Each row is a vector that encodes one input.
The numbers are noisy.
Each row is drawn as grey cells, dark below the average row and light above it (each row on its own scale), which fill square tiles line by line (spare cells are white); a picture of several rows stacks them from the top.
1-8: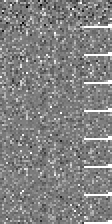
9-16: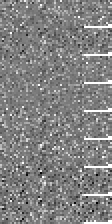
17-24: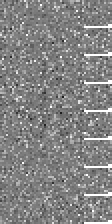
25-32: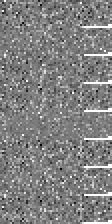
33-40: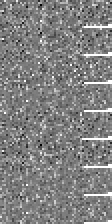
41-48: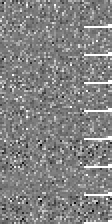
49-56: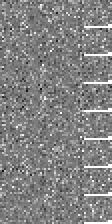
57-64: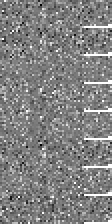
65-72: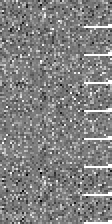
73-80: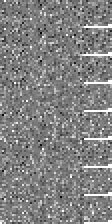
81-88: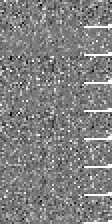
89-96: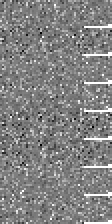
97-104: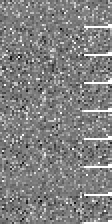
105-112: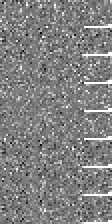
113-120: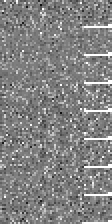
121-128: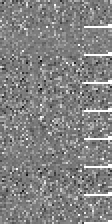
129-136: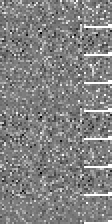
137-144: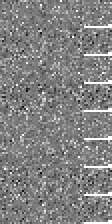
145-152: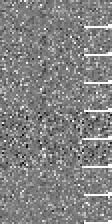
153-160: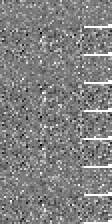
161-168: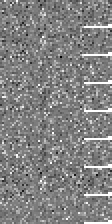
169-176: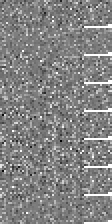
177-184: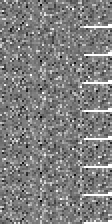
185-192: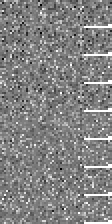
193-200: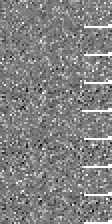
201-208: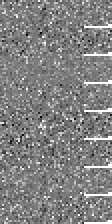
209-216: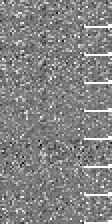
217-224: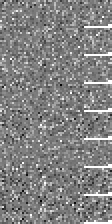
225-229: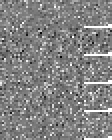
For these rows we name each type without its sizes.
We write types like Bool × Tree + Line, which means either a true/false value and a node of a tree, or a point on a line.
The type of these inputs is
List(Line) + Tree.
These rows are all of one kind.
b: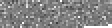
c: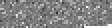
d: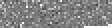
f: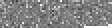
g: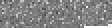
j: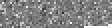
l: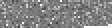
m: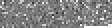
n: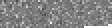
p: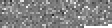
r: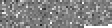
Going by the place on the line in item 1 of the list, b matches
d, f and l.
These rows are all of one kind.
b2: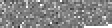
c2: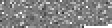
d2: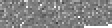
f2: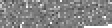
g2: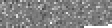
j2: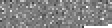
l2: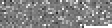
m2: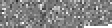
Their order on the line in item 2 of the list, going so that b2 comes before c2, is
m2, l2, j2, g2, b2, f2, d2, c2.
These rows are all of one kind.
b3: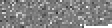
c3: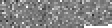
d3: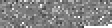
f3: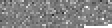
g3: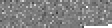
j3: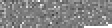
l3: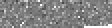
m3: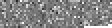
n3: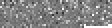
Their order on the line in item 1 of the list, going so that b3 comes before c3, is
f3, n3, g3, b3, c3, m3, d3, l3, j3.
